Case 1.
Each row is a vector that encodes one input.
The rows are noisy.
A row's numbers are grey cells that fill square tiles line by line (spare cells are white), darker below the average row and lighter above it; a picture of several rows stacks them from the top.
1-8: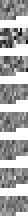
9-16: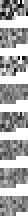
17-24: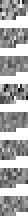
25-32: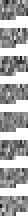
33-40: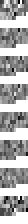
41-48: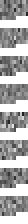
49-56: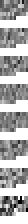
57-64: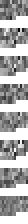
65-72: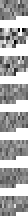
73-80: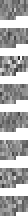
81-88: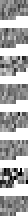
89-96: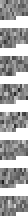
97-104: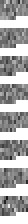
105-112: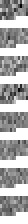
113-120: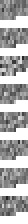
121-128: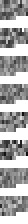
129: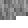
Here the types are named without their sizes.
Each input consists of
a point on a circle and a node of a tree.
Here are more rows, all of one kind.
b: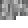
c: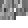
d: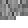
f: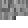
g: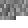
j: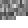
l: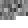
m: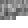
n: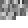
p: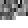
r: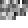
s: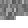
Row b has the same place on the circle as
l, n, p and r.
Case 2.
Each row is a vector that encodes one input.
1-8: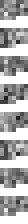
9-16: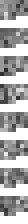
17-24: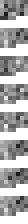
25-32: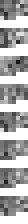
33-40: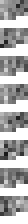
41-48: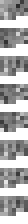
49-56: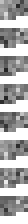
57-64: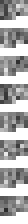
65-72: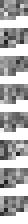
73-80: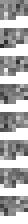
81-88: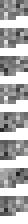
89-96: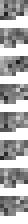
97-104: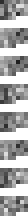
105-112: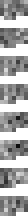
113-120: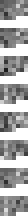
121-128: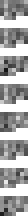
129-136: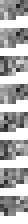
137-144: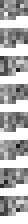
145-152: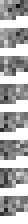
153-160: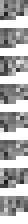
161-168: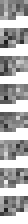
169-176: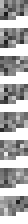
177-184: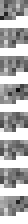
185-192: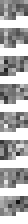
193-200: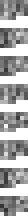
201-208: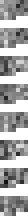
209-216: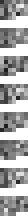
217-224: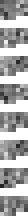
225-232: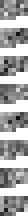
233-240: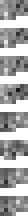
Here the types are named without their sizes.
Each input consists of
a node of a tree and a true/false value.
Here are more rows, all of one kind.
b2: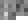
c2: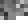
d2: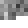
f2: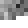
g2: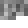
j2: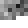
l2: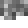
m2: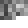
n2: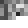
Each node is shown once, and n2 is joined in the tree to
m2.
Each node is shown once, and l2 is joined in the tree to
c2.
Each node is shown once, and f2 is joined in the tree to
d2 and j2.
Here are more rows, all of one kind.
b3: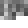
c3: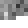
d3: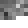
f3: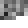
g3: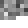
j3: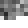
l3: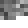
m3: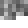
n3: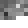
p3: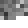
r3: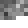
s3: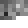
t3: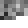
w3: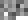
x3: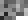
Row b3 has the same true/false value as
c3, g3, m3 and w3.
